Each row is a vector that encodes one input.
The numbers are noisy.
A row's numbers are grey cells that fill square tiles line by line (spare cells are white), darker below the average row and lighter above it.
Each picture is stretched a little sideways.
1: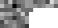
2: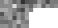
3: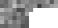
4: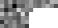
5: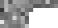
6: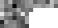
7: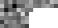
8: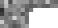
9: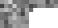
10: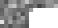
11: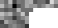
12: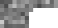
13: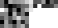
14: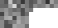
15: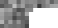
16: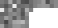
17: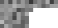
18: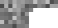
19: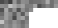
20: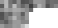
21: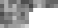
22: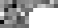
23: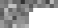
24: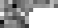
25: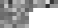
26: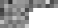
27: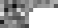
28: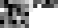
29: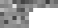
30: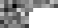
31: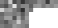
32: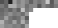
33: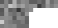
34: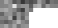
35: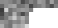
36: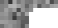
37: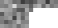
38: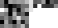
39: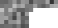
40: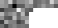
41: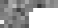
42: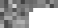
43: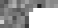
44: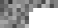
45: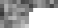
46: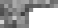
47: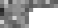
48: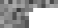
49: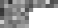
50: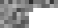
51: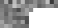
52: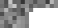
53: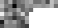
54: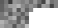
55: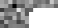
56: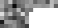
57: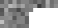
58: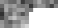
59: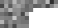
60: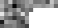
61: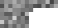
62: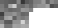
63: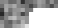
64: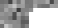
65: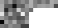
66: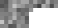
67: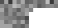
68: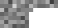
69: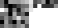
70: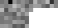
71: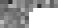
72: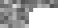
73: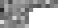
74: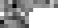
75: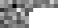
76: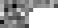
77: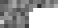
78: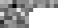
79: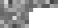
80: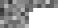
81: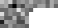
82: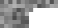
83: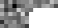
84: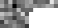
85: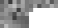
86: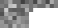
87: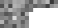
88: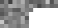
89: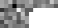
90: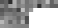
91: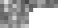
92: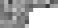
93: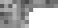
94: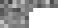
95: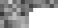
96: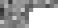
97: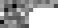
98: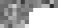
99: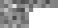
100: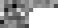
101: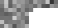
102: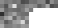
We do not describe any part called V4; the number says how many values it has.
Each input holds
a list of up to three items, each a true/false value and a value of V4.
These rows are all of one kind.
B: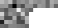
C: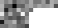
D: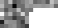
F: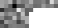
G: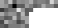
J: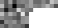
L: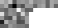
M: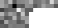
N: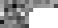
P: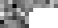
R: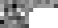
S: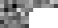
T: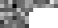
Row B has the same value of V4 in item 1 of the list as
F, G, L and M.
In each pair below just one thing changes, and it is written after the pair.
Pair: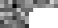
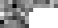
the true/false value in item 1 of the list
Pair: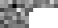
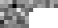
the true/false value in item 1 of the list
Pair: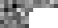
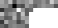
the value of V4 in item 1 of the list
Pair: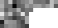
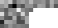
the value of V4 in item 1 of the list
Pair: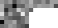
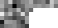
the value of V4 in item 1 of the list
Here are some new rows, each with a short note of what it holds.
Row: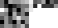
the empty list
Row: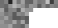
a list of three items
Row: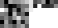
the empty list
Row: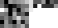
the empty list
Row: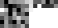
the empty list
